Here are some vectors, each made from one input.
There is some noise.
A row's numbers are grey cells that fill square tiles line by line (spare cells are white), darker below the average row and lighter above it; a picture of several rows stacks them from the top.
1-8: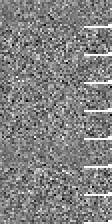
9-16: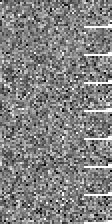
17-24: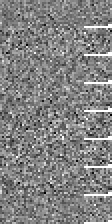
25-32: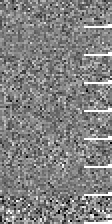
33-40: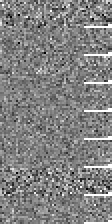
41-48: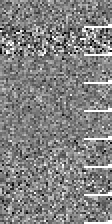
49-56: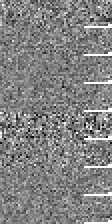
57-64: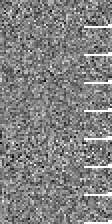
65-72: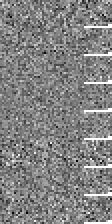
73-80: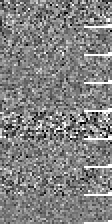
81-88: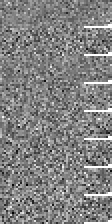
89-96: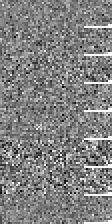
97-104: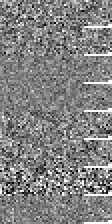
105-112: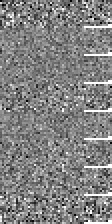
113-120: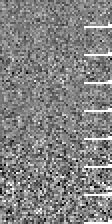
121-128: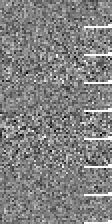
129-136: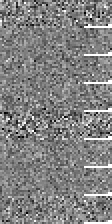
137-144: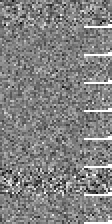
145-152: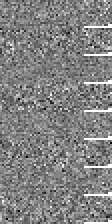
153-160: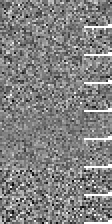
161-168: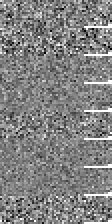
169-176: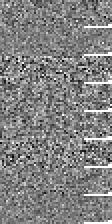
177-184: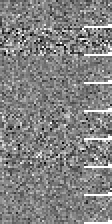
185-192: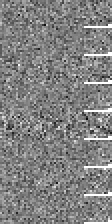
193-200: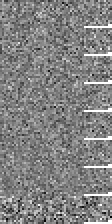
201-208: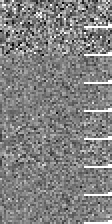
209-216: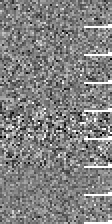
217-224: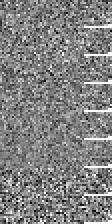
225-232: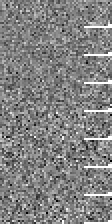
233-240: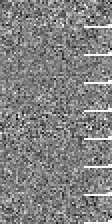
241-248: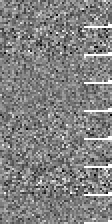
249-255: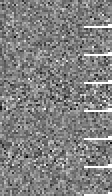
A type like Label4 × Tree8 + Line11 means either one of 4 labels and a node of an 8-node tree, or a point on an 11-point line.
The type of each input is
Line7 + List2(Line10).
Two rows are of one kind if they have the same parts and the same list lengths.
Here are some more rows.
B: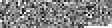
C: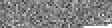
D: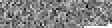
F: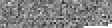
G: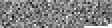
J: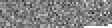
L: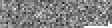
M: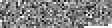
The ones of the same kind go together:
B, M
C, F
D, J, L
G

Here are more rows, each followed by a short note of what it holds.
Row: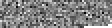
the empty list
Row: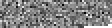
the empty list
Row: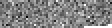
a point on a 7-point line
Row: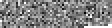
the empty list
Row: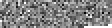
the empty list
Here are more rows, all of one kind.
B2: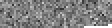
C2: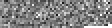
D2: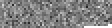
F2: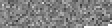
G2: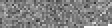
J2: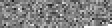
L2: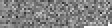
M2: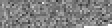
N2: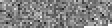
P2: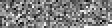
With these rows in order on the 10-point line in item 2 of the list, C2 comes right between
G2 and L2.
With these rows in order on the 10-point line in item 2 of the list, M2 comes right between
D2 and F2.
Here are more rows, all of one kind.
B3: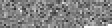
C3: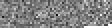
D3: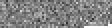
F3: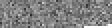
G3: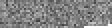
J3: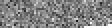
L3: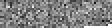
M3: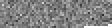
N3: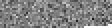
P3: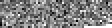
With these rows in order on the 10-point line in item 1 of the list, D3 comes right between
G3 and J3.
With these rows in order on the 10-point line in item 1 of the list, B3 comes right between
F3 and M3.
